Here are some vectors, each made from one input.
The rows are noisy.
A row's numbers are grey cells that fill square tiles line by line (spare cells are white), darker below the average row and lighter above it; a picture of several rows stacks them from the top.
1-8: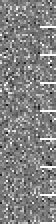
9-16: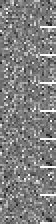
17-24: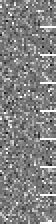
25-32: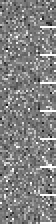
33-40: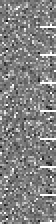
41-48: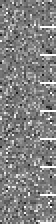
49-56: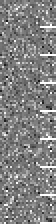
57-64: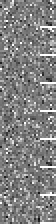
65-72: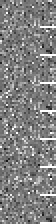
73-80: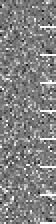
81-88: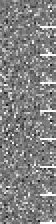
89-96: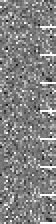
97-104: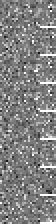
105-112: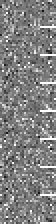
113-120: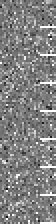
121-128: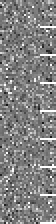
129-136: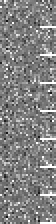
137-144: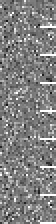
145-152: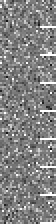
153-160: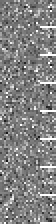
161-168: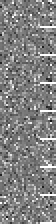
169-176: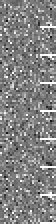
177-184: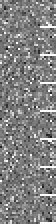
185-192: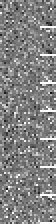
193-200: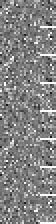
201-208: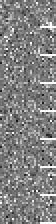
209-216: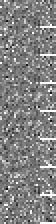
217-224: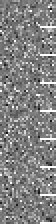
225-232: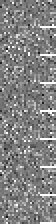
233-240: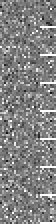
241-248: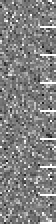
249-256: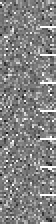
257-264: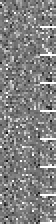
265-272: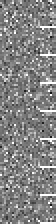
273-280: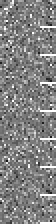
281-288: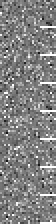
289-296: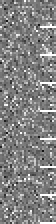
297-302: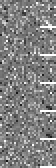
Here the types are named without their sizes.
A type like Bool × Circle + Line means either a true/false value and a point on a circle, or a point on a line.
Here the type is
Bool × Bool × Bool + (Circle + Unit) × Label.
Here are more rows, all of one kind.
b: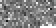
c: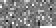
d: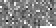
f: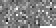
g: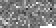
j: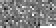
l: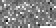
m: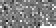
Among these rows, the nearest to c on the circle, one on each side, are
b and l.
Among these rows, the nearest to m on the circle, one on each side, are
b and j.
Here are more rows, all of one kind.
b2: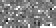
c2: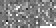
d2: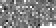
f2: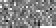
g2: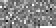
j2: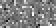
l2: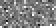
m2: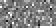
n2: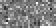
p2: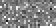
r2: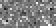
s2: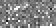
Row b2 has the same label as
c2, p2 and s2.
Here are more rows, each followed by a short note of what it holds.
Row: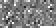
a label
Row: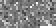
a point on a circle and a label
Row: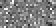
three true/false values
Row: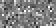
a label
